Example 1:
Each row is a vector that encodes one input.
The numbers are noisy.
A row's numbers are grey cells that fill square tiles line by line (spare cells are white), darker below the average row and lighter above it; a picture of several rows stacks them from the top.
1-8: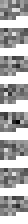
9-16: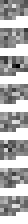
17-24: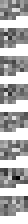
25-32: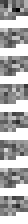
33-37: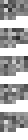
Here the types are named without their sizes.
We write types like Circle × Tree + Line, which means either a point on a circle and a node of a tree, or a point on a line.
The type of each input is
Circle.
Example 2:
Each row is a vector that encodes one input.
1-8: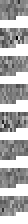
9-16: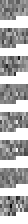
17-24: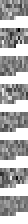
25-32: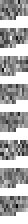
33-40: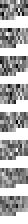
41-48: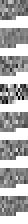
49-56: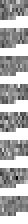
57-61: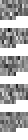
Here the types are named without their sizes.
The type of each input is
Bool × Bool × Bool × Bool.
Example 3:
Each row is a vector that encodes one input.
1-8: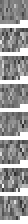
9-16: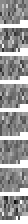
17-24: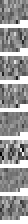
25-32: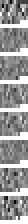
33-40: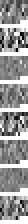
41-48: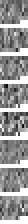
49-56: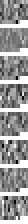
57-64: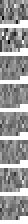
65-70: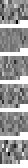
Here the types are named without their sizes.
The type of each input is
Bool × Bool × Bool + Unit.
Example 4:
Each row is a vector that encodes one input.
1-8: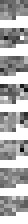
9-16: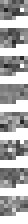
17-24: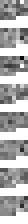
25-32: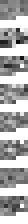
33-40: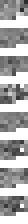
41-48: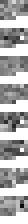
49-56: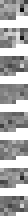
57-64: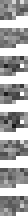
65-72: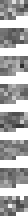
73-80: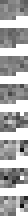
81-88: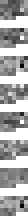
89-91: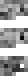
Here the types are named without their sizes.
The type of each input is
Tree.
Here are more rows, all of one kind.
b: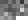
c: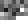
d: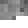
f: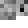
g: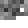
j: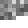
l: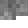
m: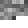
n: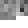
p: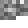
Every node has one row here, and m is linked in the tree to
d and p.
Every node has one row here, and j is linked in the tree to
p.
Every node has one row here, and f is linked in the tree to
n.
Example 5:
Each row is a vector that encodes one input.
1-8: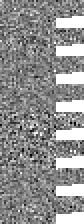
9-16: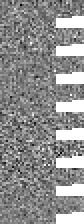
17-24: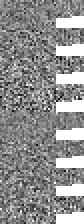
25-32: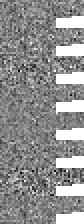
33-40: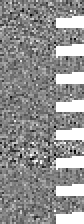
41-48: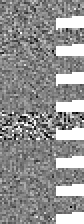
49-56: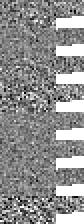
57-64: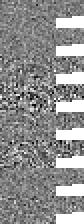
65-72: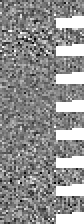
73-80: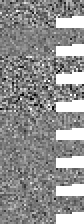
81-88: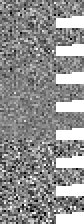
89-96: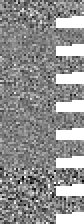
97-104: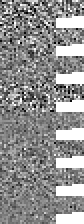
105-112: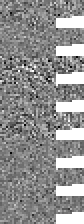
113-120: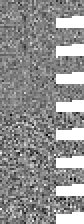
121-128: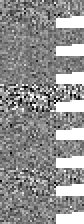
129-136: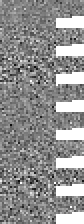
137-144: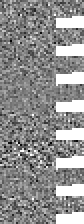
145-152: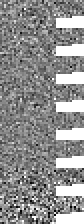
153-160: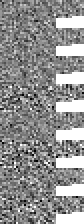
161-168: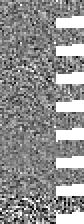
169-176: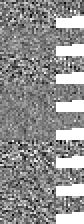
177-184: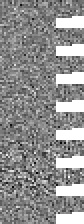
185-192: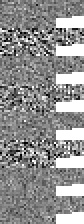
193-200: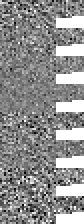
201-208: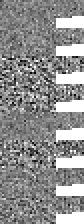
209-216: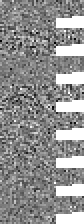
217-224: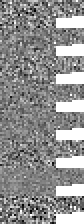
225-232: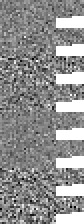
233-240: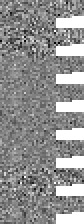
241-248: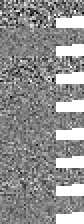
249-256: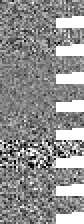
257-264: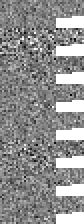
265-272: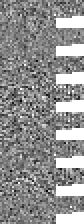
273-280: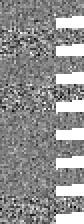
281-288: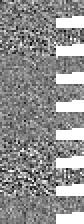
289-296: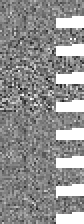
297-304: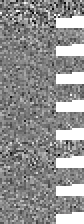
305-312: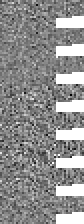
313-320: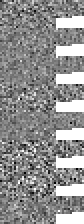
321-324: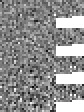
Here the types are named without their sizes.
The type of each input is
Circle + Unit.
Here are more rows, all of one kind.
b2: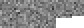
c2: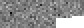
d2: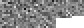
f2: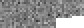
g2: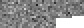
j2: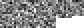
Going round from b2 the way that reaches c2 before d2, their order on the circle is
b2, j2, c2, d2, f2, g2.
